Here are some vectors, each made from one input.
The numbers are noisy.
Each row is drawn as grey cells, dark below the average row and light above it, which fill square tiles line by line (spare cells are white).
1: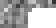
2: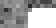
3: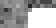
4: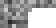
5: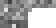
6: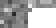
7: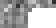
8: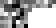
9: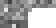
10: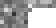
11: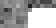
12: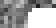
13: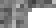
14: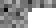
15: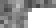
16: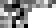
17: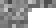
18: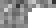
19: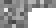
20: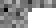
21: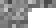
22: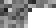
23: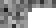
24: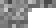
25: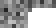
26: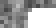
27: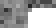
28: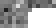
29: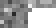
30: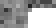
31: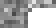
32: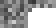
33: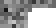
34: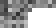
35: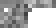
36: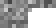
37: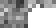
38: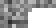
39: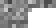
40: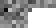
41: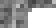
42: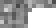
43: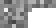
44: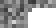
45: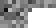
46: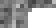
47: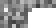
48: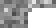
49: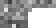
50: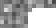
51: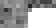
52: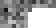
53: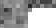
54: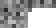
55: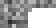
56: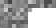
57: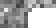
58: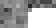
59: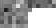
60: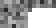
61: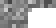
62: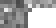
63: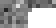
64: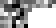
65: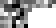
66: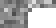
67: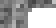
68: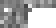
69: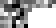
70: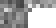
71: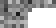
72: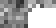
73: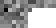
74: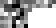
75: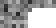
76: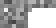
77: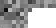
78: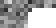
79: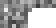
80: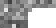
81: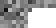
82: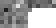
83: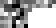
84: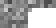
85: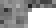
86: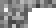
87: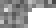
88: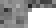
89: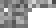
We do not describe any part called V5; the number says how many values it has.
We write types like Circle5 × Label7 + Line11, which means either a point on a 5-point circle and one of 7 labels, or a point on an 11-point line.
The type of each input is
List2(Bool × V5).
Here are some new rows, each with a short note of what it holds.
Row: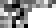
the empty list
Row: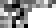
the empty list
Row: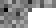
a list of two items
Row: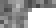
a list of one item
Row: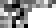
the empty list
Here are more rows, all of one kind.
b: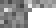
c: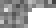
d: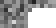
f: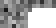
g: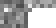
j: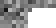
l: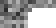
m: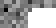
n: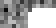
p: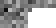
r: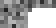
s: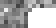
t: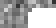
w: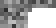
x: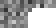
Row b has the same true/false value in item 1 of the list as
c, g, s and t.
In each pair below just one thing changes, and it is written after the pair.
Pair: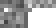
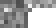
the value of V5 in item 2 of the list
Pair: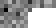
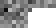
the true/false value in item 2 of the list
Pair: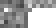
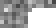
the value of V5 in item 1 of the list
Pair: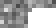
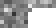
the value of V5 in item 1 of the list
